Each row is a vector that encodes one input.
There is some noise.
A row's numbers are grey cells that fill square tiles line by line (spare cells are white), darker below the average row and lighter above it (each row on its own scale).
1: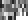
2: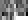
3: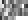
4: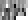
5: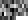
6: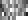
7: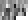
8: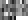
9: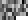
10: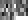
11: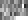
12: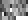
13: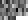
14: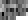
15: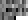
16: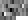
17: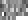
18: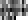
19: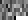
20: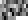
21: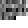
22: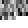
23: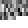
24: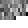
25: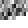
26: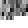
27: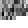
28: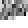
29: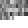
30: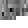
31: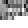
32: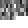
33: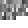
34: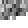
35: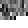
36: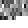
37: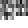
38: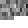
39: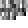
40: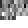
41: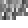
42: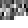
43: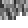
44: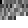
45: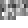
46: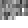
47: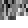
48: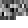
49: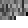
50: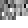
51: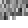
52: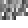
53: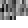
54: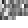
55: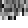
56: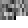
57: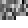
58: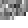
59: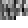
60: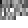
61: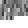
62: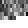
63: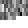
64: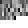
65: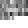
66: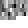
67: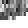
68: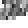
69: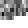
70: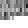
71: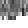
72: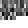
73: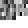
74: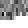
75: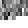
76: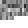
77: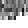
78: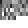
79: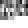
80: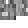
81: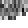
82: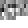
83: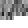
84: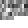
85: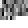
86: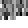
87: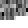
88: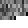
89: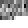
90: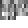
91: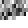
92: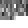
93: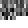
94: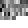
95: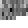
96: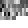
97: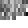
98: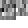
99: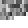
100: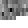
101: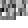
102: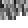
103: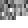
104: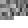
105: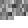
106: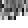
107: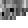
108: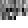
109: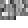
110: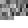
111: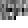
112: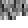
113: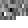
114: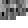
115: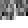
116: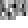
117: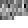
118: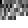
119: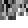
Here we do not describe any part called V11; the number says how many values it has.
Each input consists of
three true/false values, together with either a node of a 7-node tree, or a value of V11.
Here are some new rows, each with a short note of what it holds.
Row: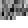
three true/false values and a value of V11
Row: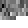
a node of a 7-node tree and three true/false values
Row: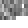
three true/false values and a value of V11
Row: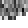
three true/false values and a value of V11
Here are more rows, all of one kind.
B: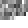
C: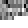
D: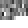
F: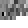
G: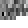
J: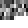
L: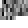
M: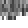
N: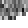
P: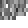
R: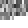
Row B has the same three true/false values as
C and R.
